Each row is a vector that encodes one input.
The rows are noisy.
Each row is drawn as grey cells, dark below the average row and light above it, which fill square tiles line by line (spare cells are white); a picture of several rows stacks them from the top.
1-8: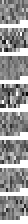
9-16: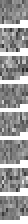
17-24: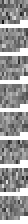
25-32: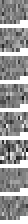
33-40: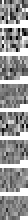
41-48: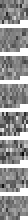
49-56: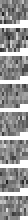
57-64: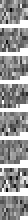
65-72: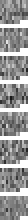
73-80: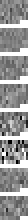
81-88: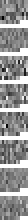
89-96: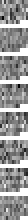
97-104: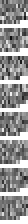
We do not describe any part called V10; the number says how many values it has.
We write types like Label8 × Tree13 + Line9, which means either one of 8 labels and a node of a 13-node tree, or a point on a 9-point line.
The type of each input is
Label6 + Line6 × V10.
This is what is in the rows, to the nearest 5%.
About 25% of them hold one of 6 labels. The rest hold a point on a 6-point line and a value of V10.
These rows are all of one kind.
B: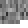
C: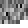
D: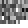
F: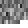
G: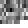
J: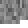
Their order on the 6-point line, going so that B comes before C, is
G, J, B, D, F, C.
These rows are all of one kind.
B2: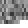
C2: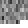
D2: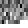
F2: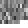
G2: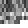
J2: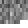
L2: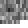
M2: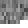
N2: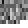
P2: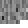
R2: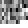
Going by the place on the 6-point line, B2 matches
J2, L2 and N2.
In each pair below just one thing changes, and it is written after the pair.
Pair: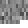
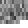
the value of V10
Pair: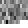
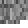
the value of V10
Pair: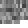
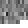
the place on the 6-point line
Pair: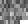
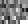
the value of V10
